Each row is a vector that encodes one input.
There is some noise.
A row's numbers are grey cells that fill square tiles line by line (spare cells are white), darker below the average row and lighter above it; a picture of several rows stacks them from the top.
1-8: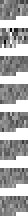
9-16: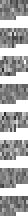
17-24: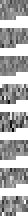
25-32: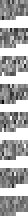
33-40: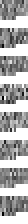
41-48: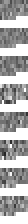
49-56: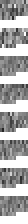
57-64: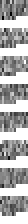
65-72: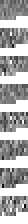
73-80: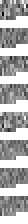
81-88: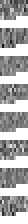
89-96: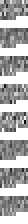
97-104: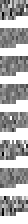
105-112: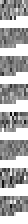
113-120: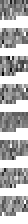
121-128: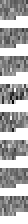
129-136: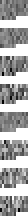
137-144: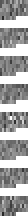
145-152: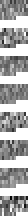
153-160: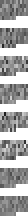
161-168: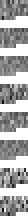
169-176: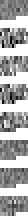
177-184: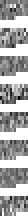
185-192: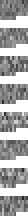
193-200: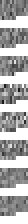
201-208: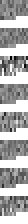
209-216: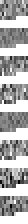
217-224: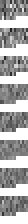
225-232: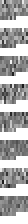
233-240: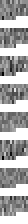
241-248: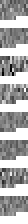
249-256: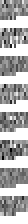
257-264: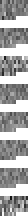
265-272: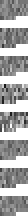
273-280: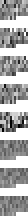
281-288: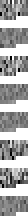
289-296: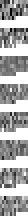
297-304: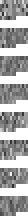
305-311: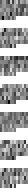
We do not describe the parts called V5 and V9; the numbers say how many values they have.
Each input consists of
either a fixed value, or a node of a 12-node tree, or four true/false values, or a value of V5 and a value of V9.
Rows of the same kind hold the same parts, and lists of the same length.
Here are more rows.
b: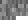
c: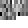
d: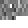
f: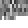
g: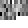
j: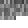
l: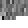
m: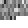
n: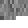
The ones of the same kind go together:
b, j, l, n
c, g
d, f
m

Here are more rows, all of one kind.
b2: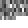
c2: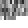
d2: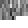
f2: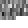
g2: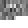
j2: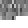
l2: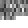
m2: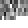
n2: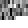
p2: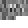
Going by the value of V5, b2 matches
g2, l2, n2 and p2.
